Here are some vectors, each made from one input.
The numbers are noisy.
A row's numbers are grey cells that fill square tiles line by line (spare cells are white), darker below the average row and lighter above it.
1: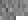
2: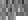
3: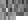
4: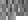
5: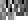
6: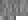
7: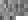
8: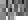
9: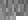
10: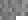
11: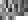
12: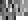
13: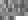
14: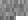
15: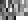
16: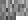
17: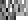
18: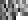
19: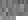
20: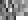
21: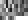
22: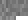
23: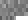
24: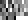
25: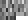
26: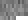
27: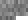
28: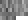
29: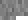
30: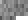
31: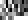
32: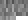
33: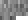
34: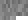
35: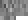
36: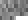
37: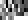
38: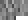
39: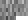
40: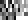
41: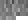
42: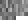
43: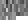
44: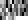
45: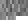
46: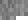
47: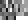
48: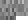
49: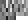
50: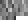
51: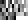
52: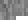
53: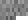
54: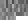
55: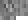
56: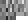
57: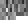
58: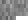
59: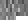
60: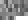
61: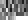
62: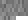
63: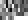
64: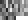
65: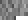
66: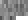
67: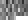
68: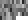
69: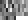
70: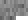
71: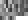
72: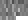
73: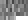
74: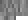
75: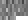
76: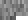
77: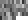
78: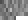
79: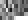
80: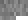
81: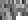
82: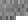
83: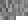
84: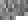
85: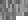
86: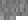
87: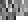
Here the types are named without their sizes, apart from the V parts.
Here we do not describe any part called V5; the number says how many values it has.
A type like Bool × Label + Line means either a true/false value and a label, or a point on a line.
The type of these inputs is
List(Bool × V5).
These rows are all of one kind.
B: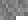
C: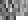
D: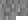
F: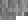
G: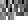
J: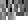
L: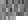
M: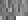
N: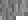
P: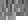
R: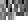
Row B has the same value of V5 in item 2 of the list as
D, L and R.
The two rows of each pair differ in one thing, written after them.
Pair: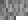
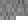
the value of V5 in item 1 of the list
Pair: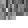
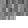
the value of V5 in item 1 of the list
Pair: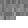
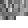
the value of V5 in item 2 of the list
